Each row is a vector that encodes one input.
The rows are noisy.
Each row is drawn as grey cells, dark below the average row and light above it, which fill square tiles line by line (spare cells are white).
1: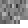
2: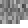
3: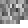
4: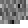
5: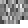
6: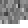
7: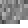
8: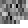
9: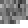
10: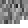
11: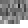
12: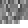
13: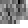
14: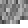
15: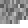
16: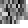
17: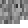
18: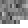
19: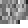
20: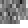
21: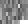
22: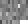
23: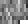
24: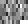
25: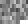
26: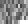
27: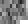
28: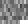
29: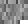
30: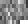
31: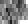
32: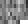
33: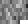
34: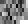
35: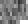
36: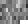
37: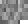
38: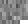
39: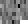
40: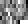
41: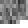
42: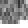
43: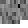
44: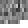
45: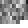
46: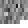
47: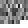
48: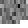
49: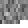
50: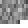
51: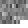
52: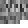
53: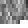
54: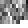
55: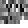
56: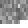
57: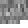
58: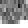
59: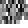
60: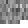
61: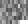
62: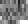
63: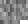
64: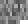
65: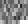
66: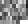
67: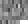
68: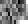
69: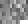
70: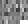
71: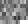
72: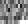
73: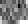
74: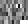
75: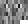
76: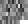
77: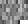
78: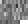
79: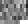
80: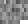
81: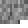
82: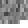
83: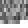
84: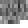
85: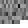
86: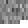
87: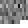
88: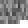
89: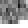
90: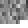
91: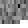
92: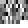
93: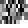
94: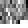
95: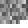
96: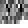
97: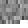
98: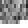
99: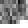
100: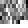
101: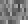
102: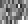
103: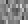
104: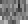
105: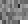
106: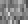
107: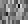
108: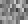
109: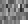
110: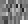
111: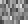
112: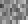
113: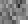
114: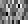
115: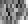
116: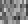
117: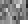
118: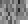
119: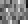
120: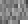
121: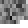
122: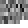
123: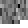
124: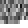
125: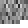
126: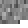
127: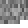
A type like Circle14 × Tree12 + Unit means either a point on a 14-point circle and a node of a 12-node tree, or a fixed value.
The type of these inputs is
Bool × Line14 × Line14.
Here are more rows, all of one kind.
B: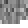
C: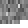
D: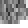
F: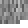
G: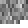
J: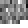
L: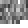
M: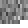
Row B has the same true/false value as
C and J.
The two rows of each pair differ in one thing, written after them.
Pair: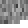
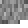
the place on one of the two 14-point lines
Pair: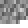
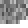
the true/false value
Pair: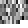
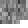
the place on one of the two 14-point lines
